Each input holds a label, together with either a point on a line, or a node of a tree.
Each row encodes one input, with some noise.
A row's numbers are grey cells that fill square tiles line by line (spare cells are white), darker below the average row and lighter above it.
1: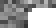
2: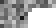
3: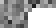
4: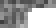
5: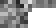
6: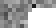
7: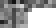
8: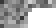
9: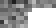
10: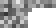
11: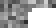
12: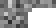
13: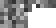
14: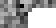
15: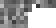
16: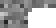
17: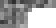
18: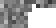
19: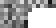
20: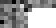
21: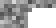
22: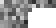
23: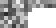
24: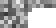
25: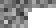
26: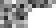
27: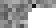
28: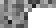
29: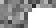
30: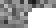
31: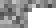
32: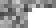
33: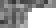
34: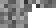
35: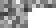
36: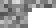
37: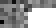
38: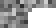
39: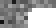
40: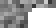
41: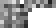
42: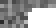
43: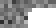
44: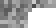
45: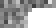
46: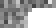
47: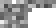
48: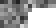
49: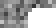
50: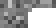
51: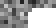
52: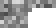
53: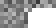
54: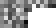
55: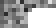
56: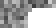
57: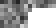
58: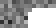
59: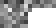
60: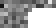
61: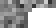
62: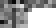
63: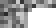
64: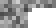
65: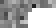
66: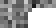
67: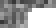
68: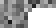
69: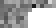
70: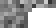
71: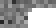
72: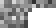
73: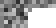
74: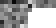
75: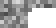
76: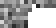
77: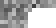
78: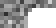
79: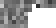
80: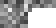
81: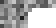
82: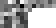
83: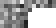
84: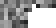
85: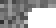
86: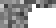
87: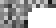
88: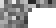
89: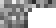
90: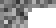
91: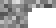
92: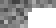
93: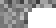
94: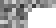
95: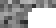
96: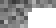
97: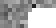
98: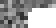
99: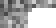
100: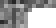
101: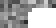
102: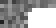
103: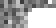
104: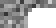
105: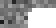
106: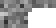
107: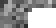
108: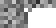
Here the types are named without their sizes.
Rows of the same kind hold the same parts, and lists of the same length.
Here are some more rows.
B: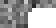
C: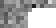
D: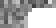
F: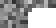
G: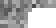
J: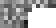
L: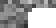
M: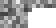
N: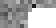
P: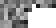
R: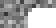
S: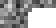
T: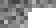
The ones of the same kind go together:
B, C, D, F, G, L, N, R, S, T
J, M, P

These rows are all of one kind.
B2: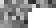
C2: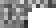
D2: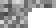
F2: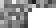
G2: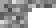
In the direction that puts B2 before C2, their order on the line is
B2, G2, F2, C2, D2.
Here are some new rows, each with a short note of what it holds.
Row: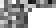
a label and a point on a line
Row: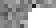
a label and a node of a tree
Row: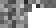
a label and a point on a line
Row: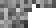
a label and a point on a line
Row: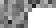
a label and a node of a tree
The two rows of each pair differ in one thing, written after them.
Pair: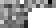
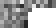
the place on the line
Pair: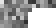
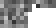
the label
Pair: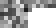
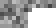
the place on the line
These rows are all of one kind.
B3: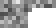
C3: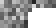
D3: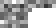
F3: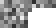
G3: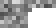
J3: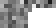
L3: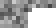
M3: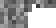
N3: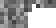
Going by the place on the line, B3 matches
C3, D3 and G3.
